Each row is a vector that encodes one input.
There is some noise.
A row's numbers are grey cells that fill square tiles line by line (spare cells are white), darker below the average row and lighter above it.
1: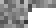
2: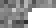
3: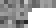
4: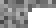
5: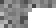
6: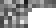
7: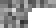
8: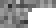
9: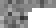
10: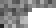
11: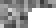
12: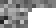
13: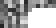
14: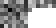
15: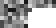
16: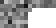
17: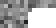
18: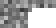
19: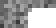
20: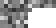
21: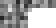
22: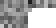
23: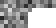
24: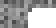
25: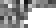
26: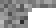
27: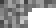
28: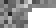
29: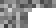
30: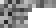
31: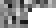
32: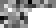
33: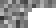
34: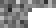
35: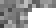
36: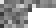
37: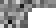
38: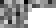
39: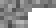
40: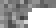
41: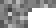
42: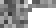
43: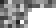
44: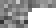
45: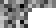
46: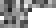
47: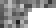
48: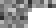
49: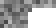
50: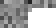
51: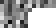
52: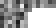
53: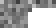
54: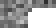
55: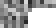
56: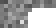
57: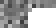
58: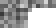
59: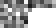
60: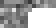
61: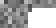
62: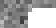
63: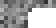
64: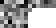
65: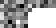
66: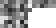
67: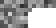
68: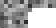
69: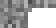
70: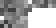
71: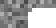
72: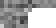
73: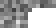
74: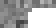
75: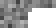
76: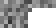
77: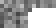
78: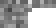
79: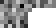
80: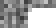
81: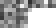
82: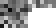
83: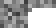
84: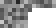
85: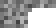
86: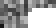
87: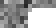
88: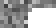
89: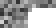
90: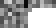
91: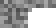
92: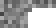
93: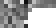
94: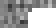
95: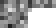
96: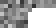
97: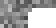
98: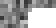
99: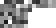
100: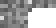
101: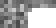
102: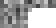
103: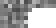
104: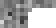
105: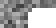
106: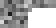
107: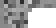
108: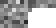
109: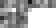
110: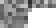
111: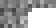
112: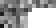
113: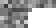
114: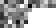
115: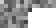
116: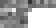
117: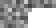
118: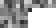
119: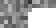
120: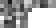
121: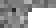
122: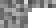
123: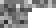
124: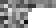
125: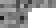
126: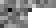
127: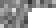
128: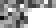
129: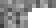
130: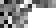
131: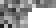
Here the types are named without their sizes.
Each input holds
a point on a line and a true/false value, together with either a point on a line, or a node of a tree.
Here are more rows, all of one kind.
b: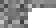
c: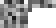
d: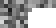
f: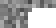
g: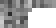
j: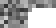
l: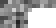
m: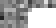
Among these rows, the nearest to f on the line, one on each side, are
b and c.
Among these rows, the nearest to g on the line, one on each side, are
d and j.
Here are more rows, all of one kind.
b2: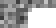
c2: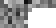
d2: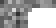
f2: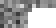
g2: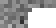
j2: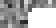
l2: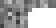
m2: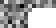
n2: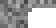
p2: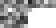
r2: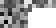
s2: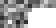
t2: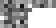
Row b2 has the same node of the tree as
d2, g2, j2 and s2.
